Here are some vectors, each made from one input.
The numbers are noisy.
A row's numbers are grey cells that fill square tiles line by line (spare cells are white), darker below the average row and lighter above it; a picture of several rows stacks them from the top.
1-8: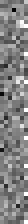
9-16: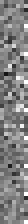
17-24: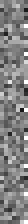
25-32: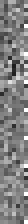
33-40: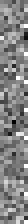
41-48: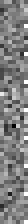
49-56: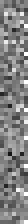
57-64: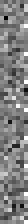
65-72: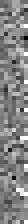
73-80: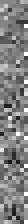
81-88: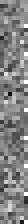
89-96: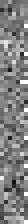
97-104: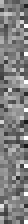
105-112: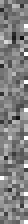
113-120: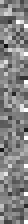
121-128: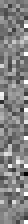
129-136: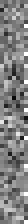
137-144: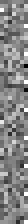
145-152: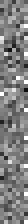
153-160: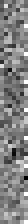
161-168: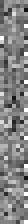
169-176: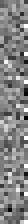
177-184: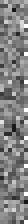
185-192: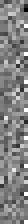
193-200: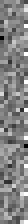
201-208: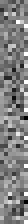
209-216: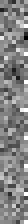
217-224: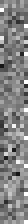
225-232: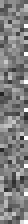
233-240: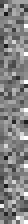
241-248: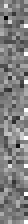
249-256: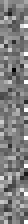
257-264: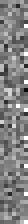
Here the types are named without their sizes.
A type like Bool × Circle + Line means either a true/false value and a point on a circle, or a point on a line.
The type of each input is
(Bool × Bool × Bool × (Circle + Unit) + Line) × Label × Label.
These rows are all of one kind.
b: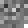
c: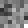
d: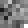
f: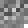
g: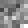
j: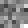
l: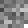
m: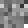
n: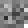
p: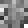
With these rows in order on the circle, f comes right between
c and n.
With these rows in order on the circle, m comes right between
j and p.
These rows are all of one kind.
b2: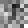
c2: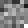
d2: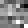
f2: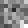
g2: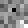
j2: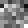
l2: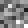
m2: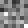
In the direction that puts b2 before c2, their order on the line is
g2, l2, f2, b2, m2, c2, j2, d2.
